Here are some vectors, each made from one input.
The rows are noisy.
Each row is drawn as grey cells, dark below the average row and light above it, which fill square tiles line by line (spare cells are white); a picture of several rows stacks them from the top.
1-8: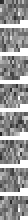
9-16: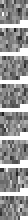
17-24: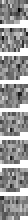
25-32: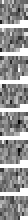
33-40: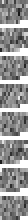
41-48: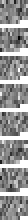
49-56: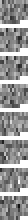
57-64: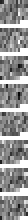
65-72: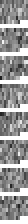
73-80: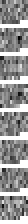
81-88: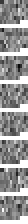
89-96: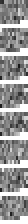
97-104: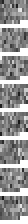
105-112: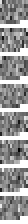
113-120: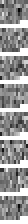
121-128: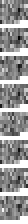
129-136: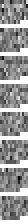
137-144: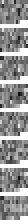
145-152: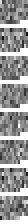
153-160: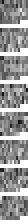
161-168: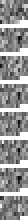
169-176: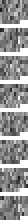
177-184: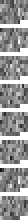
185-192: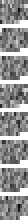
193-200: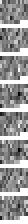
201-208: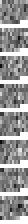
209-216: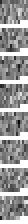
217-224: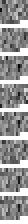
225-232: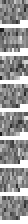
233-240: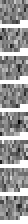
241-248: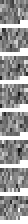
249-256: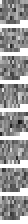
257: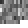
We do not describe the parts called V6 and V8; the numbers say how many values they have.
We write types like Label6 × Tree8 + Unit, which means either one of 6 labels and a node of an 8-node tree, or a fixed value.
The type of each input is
(Line9 + V6) × V8 + List2(Line7).
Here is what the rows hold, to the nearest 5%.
About 60% of them hold a value of V8, together with either a point on a 9-point line, or a value of V6. The rest are lists of up to two points on a 7-point line: about 5% of all rows are empty, 20% hold one and 15% two.
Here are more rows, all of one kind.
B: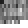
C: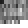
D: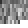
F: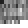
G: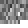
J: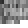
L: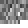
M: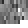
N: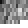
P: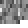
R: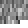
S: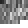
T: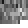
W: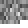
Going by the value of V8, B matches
C, F, J and N.
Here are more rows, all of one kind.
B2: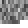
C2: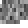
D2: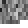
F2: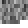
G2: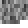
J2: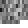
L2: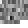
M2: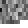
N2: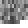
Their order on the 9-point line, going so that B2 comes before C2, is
N2, L2, B2, C2, G2, F2, D2, J2, M2.
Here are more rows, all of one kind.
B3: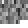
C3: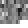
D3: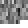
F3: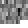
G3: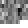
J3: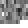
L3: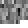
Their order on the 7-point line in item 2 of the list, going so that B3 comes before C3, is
B3, C3, G3, F3, J3, D3, L3.
